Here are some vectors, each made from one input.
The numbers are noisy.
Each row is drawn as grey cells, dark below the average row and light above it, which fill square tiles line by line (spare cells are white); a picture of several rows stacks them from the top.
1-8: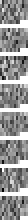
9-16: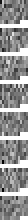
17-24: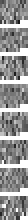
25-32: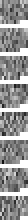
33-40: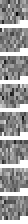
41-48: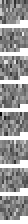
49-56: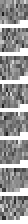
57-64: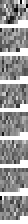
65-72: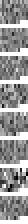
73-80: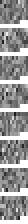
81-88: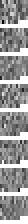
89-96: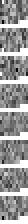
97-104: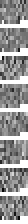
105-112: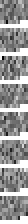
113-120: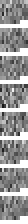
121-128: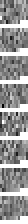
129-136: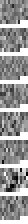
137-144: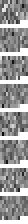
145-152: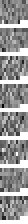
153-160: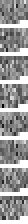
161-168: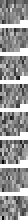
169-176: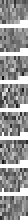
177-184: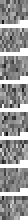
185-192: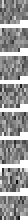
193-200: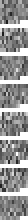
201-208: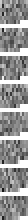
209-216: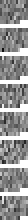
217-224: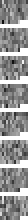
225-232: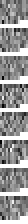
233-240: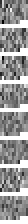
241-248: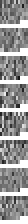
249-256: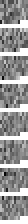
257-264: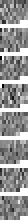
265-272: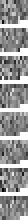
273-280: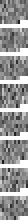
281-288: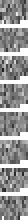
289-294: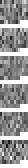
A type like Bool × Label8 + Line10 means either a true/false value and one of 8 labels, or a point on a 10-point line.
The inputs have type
List3(Line4).
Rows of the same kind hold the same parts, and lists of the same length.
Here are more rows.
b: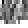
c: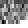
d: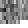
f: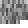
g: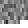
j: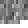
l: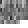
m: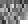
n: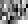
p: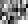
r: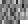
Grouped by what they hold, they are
b, d, j, l, r
c, m
f, g
n, p

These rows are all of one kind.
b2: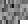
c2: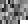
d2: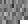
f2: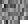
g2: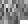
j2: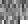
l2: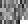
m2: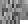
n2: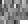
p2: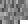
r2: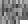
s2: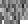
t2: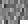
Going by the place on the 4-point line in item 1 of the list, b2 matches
c2, d2 and p2.
